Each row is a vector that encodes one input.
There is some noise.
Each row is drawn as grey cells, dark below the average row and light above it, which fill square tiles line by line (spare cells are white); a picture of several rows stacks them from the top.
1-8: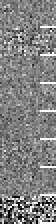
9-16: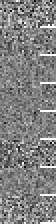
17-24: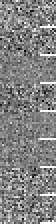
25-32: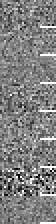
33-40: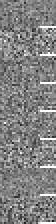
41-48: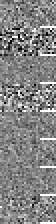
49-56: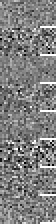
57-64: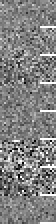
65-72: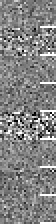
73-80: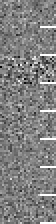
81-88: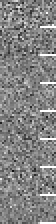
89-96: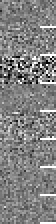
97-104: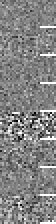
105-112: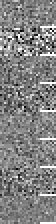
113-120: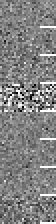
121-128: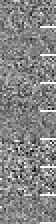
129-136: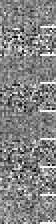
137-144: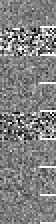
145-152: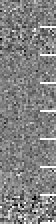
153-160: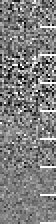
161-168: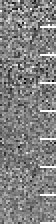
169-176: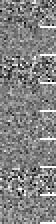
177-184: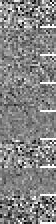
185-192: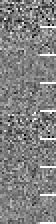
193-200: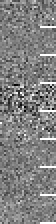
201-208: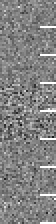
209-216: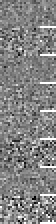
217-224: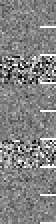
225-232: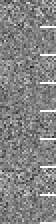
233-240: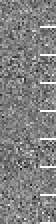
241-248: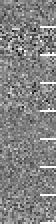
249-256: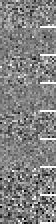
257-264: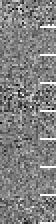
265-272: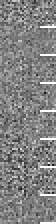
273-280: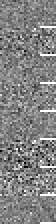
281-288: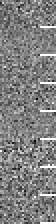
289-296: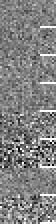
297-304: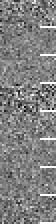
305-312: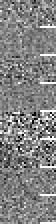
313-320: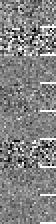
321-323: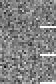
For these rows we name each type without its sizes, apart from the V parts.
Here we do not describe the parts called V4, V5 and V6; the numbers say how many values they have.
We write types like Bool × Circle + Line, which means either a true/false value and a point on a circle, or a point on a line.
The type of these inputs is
(Circle × V6 + Line) × Line × V4 × V5.
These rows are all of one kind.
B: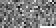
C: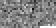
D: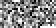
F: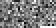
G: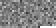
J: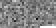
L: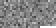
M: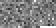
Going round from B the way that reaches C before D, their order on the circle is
B, C, D, J, L, F, M, G.
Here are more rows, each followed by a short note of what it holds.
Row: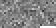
a point on each of two lines, a value of V4 and a value of V5
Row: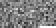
a point on each of two lines, a value of V4 and a value of V5
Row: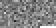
a point on a circle, a point on a line, a value of V4, a value of V5 and a value of V6
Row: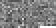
a point on each of two lines, a value of V4 and a value of V5
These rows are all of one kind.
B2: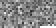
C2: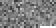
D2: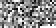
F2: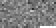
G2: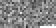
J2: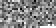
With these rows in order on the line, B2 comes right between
C2 and J2.
